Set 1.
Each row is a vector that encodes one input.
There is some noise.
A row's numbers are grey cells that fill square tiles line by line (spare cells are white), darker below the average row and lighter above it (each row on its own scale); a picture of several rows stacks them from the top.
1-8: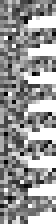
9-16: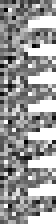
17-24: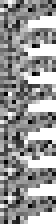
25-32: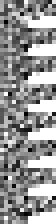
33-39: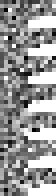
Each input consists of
three true/false values.
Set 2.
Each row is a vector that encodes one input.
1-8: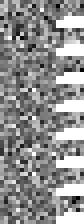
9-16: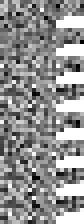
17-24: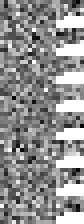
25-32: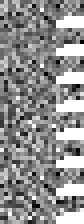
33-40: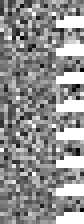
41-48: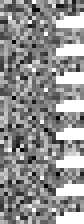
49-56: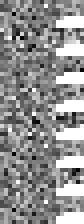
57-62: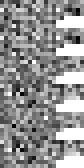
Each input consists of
one of 9 labels.
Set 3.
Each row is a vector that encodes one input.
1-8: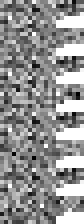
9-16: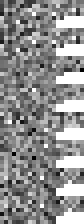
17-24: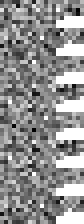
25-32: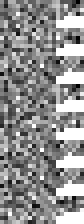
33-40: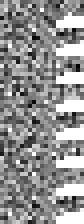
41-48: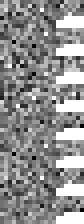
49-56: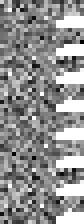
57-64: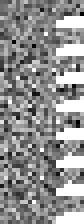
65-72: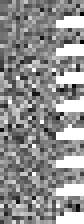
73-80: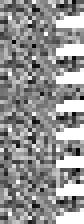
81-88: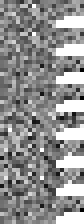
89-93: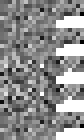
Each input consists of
one of 9 labels.
